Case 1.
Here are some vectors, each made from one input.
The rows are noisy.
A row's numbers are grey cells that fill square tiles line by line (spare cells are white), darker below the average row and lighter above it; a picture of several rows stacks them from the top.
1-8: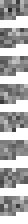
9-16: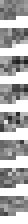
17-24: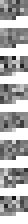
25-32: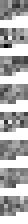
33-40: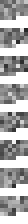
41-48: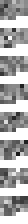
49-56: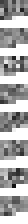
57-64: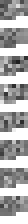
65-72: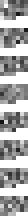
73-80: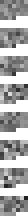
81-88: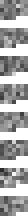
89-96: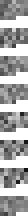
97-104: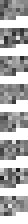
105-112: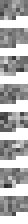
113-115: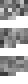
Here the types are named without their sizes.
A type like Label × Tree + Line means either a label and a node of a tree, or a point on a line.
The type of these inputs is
Bool × Bool × Bool + Label.
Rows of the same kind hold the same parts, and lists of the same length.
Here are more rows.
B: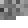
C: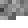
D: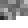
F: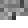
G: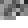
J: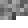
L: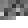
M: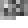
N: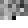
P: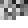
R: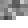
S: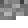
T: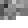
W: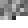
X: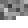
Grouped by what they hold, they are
B, C, D, F, J, N, S, T, W, X
G, L, M, P, R

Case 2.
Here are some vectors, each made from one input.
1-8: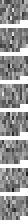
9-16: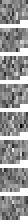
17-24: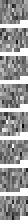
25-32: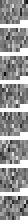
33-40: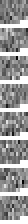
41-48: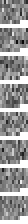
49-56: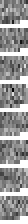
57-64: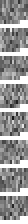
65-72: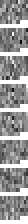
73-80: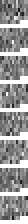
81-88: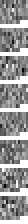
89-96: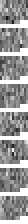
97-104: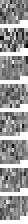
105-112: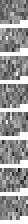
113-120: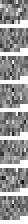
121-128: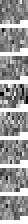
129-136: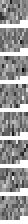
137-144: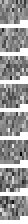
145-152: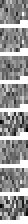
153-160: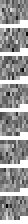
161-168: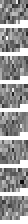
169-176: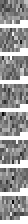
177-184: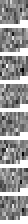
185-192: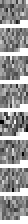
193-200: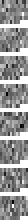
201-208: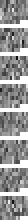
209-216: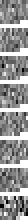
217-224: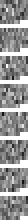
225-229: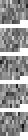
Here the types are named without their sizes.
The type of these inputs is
List(Circle).
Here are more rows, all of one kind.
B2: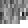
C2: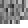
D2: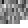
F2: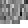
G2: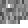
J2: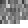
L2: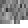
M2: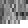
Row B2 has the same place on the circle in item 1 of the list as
G2 and J2.
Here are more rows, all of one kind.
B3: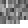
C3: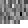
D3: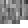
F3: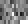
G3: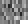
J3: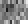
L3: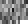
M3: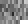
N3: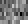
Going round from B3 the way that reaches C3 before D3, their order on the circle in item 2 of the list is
B3, L3, M3, G3, J3, N3, F3, C3, D3.
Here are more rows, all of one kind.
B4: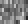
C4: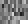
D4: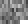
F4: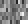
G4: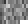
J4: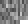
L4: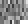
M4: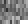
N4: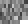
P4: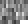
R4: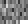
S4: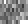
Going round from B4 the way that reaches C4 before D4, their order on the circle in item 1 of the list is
B4, S4, F4, L4, M4, G4, J4, C4, R4, N4, P4, D4.
